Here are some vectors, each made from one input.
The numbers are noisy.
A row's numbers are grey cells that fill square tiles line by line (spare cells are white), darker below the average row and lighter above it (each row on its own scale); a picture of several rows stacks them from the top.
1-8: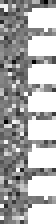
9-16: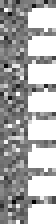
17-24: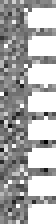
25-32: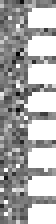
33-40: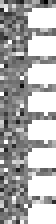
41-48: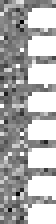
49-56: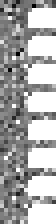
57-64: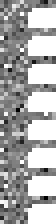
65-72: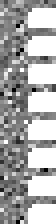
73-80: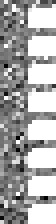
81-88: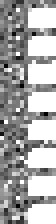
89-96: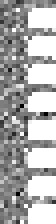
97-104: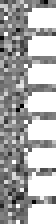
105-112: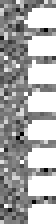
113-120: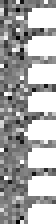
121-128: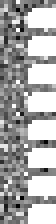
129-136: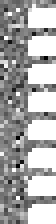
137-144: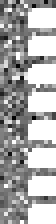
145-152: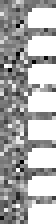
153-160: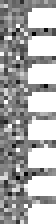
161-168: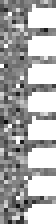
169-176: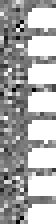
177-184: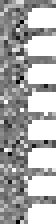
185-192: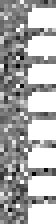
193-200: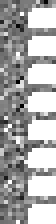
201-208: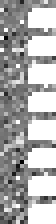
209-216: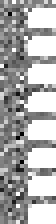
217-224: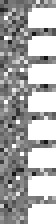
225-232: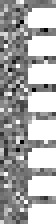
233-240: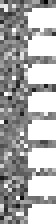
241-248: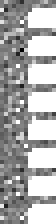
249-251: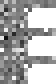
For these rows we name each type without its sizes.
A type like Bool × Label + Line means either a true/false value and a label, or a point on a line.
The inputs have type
Bool × Bool × Bool × Bool + (Circle + Unit) × Line.
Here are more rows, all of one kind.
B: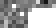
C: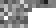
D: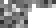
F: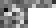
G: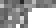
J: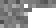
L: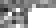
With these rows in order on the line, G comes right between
F and L.
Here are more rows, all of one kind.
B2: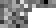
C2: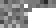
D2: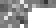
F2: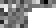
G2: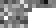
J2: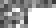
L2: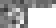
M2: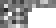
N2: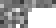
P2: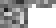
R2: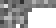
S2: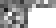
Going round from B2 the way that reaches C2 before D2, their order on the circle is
B2, C2, R2, F2, N2, G2, M2, D2, J2, L2, S2, P2.
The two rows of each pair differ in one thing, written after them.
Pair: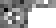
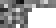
the place on the circle
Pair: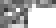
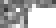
the place on the circle
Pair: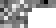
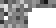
the place on the circle
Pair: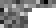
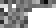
the place on the circle
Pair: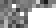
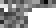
the place on the circle
